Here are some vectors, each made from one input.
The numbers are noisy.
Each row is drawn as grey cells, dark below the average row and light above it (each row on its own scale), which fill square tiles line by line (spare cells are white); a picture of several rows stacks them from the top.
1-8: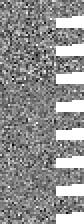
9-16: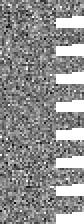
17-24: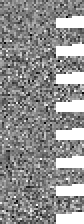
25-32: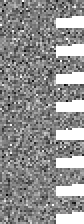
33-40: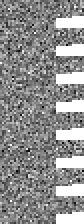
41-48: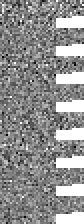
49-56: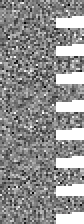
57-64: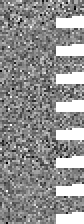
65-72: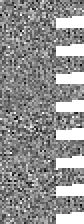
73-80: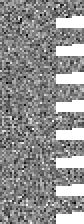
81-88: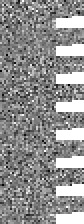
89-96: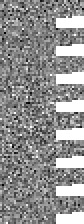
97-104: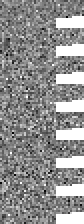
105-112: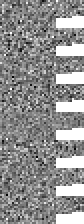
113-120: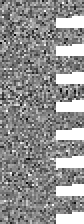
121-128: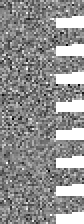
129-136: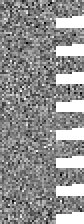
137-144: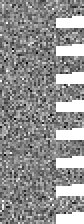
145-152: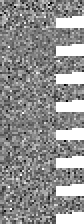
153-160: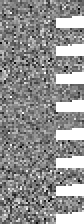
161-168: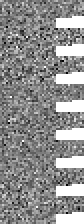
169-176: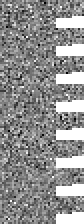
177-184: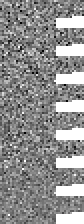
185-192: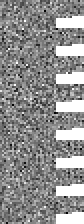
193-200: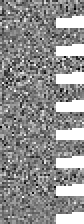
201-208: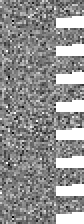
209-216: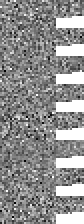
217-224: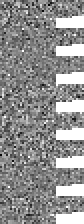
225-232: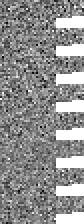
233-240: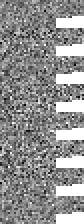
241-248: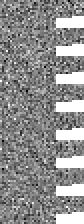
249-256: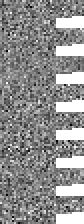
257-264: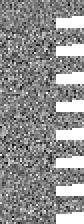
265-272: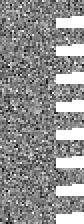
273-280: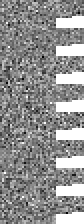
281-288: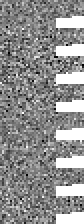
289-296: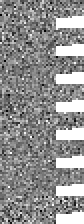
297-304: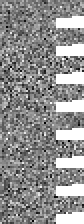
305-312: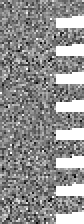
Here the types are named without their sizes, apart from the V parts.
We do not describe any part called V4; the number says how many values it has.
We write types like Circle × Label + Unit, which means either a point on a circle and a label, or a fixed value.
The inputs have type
Bool × Bool × Bool × Bool × V4 + Circle.
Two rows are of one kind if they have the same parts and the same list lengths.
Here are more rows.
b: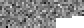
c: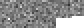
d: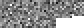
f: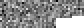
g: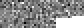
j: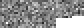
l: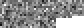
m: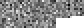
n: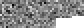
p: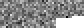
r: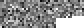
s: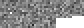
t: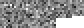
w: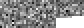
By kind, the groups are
b, d, f, j, l, n, p, r, s, t
c, g, m, w

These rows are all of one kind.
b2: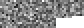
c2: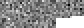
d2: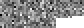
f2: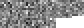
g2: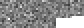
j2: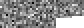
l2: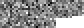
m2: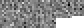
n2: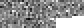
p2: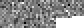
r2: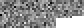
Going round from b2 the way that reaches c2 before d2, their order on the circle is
b2, g2, c2, m2, p2, n2, f2, l2, r2, d2, j2.
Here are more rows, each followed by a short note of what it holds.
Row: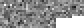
four true/false values and a value of V4
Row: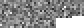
four true/false values and a value of V4
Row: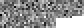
a point on a circle
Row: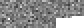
a point on a circle
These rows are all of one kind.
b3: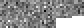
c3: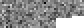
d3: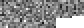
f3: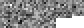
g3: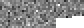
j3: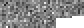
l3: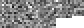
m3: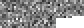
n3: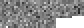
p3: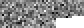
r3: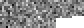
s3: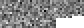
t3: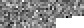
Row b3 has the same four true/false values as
d3, j3 and n3.
